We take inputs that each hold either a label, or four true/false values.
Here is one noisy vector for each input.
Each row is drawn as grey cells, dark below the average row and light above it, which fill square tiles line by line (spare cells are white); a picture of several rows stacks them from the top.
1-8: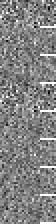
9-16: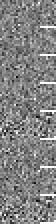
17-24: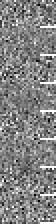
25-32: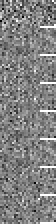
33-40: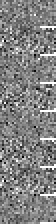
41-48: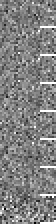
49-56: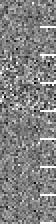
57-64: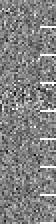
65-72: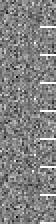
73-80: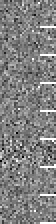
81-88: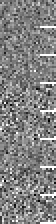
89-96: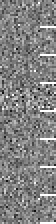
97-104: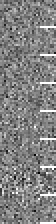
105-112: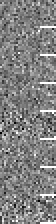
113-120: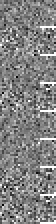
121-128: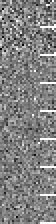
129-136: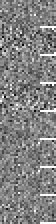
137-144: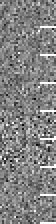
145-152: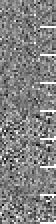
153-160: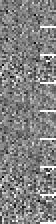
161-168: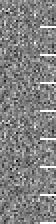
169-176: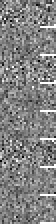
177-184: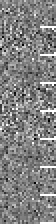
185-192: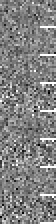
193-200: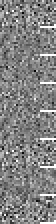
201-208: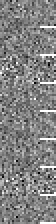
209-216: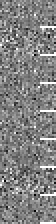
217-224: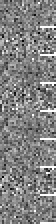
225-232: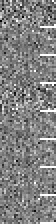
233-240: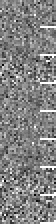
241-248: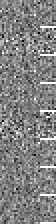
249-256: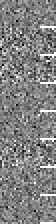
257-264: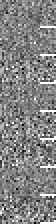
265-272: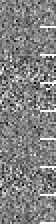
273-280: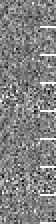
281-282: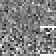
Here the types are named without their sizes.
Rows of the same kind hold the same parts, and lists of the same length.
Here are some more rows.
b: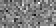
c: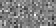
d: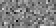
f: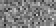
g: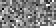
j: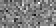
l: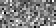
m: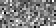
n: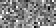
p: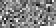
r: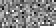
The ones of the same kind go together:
b, c, d, f, j
g, l, m, n, p, r

